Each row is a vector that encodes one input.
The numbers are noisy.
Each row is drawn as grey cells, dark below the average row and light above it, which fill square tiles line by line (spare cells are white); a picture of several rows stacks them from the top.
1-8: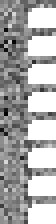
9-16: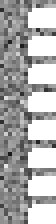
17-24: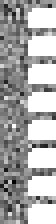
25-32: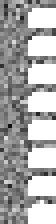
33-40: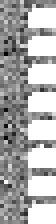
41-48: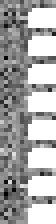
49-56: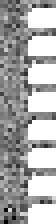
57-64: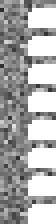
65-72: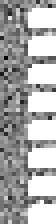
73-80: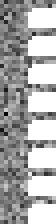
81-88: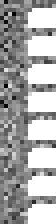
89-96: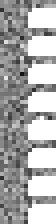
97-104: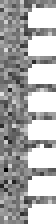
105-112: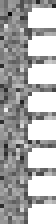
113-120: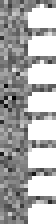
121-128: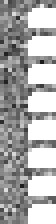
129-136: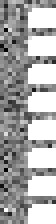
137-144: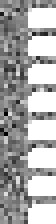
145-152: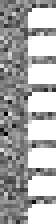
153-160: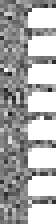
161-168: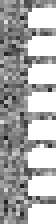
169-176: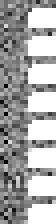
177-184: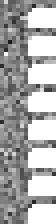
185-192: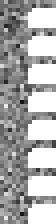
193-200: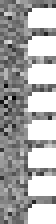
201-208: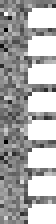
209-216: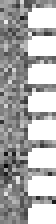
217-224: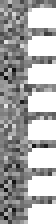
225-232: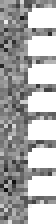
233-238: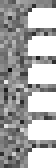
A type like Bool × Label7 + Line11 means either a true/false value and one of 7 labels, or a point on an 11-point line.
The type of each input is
Line6 × (Tree17 + Unit) + Line11.
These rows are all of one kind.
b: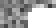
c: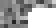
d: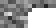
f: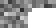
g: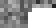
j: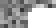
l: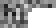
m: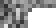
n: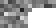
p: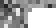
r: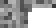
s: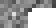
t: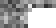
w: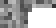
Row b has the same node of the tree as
c, j, r and w.
